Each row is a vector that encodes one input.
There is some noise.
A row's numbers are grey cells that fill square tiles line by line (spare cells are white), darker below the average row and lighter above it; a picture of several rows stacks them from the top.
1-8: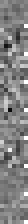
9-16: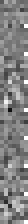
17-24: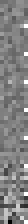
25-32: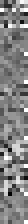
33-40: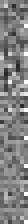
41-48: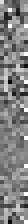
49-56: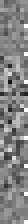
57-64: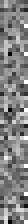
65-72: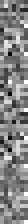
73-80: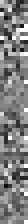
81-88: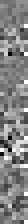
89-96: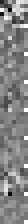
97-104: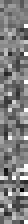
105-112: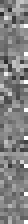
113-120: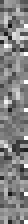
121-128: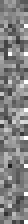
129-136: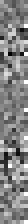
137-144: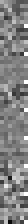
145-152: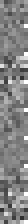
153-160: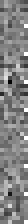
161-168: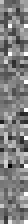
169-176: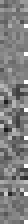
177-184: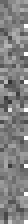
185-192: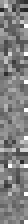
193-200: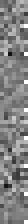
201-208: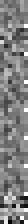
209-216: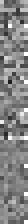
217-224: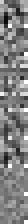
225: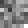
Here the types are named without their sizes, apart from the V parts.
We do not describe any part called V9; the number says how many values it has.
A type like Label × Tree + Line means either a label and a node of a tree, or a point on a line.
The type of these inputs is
Label × (Tree × V9 + Unit).
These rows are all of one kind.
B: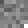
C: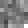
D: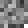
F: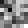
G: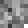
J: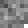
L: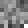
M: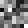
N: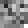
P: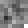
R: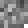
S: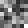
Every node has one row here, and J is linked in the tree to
S.
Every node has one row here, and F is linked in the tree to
G and S.
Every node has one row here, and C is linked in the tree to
B, M and R.
